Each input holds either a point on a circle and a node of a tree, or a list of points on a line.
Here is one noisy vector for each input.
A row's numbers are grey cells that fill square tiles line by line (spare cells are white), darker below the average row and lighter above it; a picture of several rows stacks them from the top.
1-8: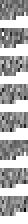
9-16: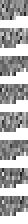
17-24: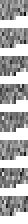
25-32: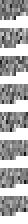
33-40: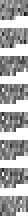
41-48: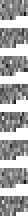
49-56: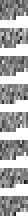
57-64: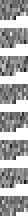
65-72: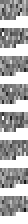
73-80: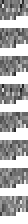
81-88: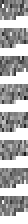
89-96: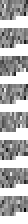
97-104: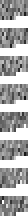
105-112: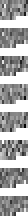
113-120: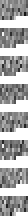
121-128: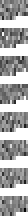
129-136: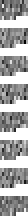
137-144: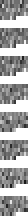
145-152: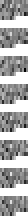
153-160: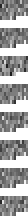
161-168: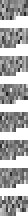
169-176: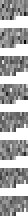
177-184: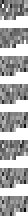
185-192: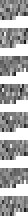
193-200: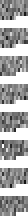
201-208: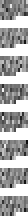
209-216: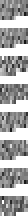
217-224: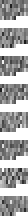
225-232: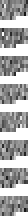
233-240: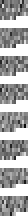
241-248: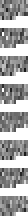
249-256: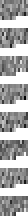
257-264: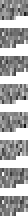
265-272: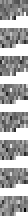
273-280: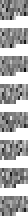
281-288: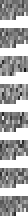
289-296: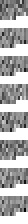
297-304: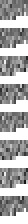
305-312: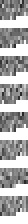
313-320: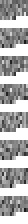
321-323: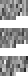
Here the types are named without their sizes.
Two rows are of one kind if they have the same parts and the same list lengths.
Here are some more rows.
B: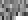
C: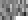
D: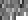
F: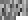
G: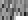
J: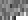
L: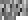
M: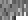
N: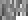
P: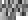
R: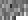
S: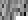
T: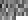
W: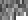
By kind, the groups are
B, C, G, S
D, T, W
F, L, N
J, M, R
P

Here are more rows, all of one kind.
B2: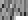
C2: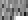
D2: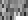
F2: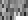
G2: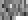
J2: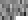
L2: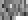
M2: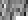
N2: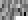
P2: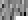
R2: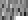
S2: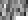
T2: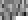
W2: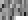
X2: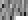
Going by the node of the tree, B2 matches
C2, P2, R2 and X2.
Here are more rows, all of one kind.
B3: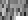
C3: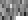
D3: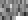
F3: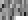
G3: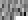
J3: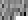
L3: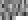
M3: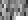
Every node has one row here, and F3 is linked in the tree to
G3.
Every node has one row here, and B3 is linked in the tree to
J3 and M3.
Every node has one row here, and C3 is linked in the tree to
D3 and J3.
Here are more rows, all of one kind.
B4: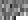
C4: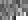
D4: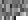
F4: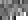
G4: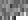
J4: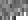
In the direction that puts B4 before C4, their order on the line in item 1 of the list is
D4, B4, G4, J4, F4, C4.
